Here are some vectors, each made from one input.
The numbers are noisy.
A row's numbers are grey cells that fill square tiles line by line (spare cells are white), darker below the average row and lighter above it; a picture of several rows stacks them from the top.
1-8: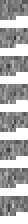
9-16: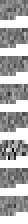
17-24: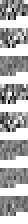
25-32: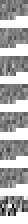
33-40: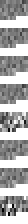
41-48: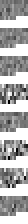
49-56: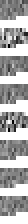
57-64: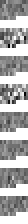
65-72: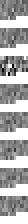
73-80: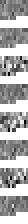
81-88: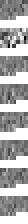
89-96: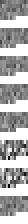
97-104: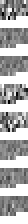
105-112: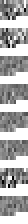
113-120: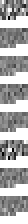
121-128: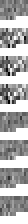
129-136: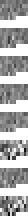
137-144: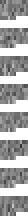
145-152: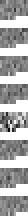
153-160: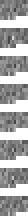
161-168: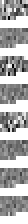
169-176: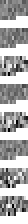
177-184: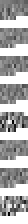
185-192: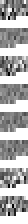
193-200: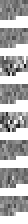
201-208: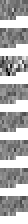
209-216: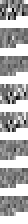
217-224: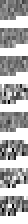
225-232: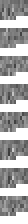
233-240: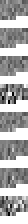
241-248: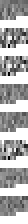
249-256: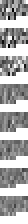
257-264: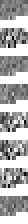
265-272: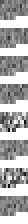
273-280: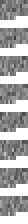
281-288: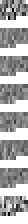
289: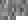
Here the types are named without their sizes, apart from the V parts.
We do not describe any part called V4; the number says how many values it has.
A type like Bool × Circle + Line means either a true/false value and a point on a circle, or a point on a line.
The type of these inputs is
Bool × Bool × Bool × List(V4) + Line + Tree.
